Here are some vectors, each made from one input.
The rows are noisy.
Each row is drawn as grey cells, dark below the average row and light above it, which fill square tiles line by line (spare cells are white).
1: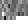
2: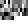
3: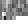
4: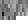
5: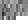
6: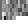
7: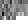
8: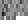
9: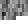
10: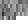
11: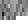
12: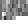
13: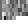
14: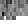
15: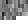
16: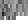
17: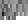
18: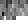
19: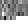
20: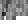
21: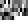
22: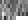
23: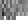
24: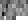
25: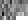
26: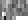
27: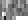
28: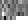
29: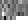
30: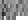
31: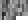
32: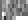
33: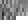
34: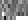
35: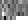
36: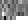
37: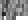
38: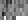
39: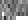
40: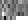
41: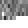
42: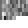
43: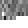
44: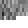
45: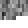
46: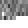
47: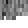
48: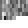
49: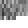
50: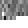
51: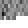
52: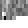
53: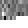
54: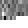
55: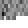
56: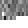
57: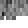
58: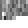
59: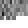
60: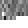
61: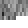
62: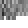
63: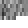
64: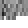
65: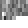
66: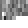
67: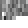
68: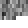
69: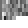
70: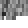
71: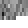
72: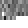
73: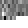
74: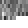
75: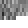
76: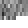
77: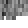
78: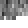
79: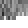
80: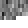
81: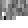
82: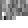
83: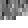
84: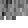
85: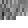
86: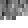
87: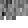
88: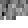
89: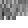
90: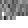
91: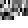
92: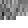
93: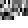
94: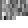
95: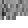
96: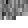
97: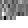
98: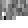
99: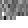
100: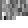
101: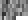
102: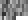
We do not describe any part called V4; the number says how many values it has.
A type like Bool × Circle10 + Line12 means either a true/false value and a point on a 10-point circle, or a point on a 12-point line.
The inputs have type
List2(Bool × V4).
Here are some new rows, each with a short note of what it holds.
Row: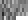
a list of two items
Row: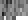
a list of two items
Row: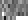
a list of one item
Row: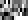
the empty list
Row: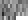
a list of two items
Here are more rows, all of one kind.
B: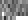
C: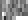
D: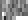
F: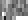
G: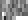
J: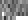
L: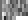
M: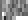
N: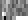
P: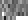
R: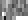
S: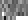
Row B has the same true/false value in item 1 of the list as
J, P and S.
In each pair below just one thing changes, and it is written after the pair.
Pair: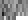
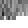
the true/false value in item 2 of the list
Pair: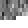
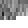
the true/false value in item 1 of the list
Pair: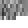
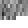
the value of V4 in item 2 of the list
